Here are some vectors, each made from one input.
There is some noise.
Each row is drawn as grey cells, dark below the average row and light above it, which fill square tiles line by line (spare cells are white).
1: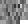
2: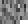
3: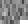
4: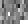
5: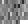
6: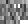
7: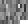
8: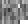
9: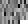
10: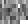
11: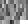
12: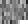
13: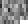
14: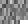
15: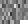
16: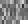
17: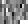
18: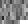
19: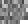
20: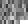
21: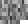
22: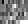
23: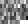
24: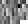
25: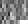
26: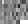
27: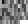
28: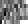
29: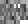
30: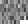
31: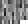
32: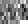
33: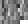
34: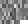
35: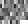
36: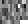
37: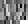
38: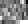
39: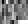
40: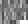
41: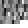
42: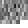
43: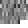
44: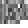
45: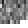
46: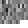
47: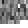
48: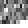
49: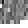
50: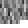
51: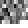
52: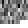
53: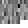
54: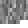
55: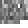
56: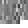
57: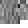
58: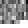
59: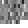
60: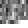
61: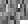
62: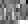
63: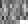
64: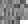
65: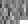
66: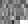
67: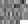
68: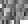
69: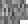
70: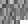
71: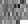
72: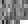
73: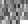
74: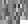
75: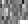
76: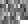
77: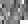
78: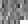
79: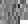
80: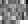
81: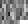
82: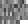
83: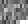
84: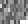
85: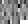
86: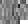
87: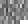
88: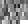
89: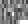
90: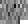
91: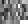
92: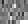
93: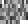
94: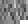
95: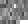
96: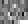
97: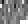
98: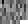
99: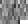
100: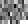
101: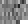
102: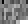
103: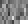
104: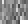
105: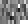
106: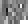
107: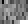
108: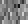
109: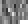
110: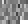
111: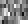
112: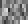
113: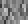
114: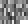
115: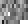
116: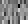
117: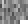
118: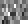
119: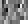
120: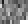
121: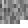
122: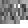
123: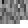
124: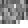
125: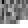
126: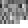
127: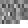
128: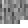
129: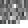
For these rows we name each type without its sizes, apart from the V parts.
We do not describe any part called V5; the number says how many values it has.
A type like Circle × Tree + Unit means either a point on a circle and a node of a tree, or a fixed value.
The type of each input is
(Bool × Bool × Bool + (Tree + Unit) × V5) × Tree.
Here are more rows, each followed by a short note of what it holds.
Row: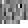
a node of a tree and three true/false values
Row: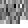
a node of a tree and three true/false values
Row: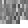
a node of a tree and three true/false values
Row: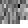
a node of a tree and three true/false values
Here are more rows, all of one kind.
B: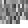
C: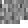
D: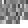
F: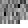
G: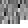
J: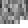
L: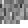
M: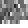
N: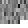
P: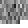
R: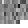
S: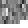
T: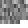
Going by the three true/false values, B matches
J and N.
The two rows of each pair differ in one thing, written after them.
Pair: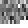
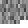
the node of the tree
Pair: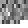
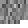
the value of V5
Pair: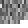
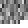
the value of V5
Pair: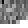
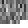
the node of the tree
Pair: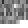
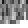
the value of V5
